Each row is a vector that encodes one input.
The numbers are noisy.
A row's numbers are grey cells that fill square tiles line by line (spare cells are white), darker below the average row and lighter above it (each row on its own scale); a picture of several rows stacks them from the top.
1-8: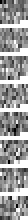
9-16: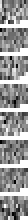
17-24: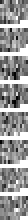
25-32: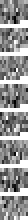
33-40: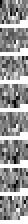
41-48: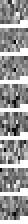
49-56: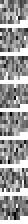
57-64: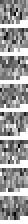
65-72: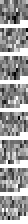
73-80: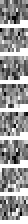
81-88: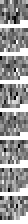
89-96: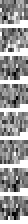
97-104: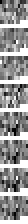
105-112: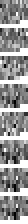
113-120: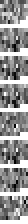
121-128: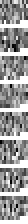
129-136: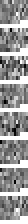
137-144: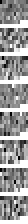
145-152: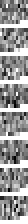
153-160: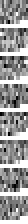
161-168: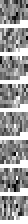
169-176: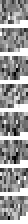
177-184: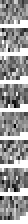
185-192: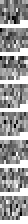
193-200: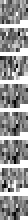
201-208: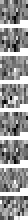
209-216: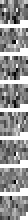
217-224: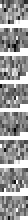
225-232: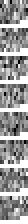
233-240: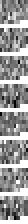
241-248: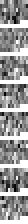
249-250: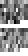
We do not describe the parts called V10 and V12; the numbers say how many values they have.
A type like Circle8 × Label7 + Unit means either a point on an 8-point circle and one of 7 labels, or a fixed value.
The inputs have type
Bool × Circle6 + Tree11 × V10 × V12.
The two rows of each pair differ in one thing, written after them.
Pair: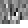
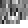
the value of V12
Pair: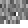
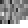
the value of V10
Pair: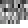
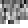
the value of V10
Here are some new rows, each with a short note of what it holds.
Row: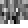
a point on a 6-point circle and a true/false value
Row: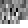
a node of an 11-node tree, a value of V10 and a value of V12
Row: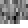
a point on a 6-point circle and a true/false value
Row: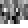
a point on a 6-point circle and a true/false value
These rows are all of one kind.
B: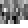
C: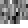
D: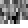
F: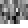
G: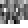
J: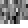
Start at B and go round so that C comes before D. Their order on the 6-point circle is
B, F, C, J, G, D.
